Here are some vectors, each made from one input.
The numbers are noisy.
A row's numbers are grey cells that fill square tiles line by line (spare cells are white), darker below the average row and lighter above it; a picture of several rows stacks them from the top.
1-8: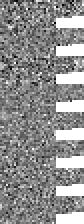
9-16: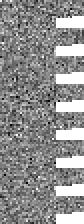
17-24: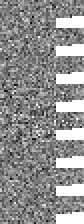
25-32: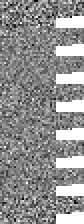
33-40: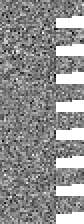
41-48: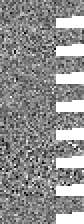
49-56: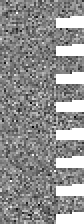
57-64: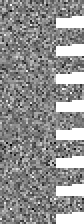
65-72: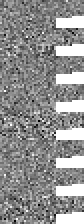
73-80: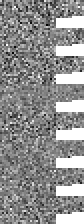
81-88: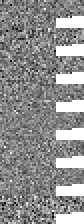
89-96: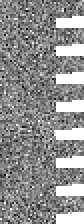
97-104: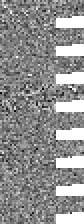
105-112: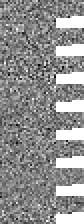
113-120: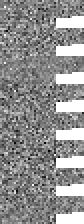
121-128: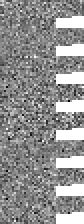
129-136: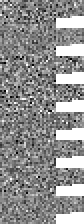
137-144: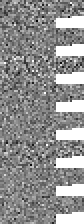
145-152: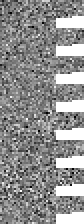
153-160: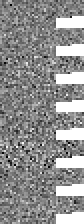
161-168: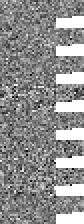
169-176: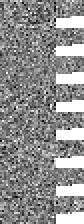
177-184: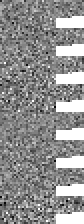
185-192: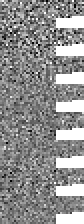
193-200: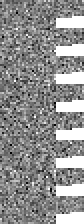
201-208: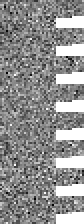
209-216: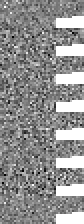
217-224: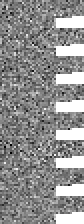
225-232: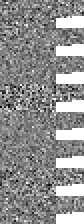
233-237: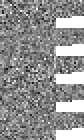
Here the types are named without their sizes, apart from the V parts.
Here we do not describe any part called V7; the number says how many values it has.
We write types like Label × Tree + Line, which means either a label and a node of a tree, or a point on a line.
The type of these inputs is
(Bool × Bool × Bool + Line) × (Label × V7 + Line).
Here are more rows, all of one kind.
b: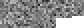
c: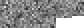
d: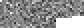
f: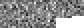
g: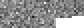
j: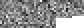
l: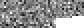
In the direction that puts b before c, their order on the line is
b, d, f, c, l, g, j.
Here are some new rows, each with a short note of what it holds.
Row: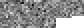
a point on each of two lines
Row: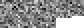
a point on each of two lines
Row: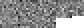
a label, three true/false values and a value of V7
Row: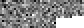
a label, three true/false values and a value of V7
